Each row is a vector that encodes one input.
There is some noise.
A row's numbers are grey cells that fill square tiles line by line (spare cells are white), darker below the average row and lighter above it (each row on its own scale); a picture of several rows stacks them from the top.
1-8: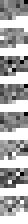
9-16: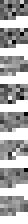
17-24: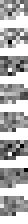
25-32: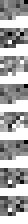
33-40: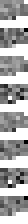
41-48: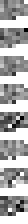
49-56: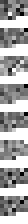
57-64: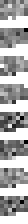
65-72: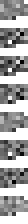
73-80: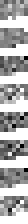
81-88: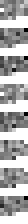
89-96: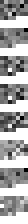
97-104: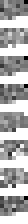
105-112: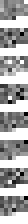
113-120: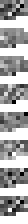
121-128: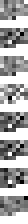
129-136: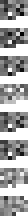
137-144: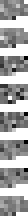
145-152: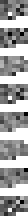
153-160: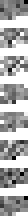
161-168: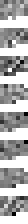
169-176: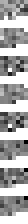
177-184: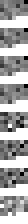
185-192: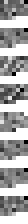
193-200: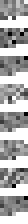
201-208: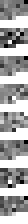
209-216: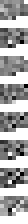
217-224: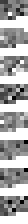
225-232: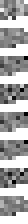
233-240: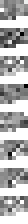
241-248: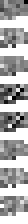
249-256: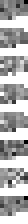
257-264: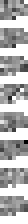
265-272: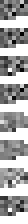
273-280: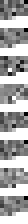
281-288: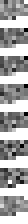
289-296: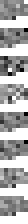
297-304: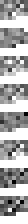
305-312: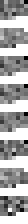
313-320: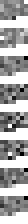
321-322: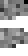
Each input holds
a list of up to two points on a 6-point line.
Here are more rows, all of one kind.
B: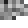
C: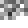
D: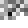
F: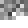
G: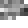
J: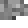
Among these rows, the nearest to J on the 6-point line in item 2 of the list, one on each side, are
D and G.
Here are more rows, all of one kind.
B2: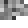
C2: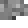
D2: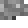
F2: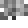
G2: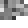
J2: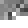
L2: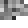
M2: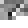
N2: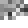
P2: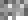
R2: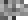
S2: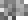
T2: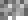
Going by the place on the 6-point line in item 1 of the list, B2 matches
C2, G2 and L2.
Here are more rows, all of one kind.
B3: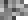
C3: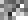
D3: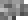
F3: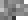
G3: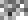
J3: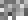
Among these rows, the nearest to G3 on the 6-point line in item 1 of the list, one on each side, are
C3 and J3.
